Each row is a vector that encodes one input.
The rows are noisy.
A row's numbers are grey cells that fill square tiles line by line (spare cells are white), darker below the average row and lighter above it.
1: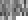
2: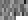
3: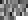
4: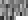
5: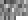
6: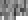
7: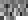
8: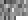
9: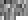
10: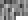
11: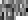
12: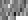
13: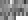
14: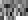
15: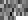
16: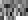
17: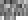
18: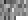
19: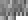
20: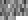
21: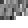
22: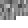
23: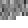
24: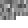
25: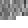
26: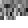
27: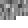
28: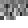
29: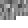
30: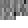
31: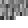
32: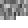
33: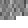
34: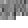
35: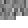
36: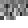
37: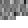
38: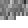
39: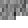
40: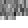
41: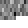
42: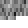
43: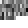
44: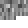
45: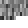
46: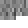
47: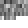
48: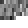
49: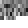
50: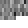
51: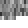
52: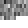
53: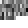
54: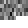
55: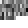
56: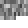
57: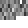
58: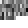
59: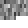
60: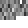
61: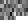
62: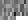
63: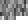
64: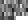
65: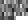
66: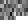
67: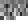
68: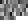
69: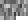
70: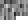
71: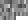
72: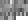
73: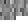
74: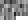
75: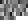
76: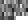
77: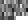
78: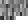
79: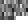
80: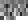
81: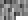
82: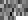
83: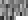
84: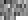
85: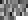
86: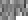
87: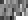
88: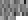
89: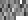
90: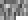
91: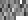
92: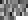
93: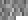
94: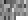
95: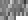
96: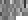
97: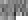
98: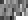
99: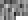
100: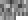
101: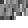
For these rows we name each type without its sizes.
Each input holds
either three true/false values, or a list of items, each a label and a point on a line.
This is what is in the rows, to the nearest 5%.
About 40% of them hold three true/false values. The rest are lists of items, each a label and a point on a line.
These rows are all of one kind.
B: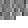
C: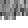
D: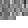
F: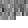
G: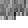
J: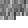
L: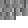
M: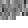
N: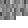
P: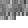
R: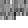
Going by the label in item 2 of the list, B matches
G, J and P.
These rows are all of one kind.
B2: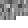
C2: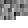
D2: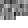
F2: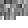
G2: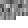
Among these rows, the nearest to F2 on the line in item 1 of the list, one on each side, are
B2 and G2.
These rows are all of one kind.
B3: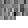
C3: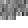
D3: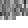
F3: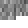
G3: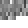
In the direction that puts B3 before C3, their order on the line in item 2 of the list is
B3, D3, C3, F3, G3.
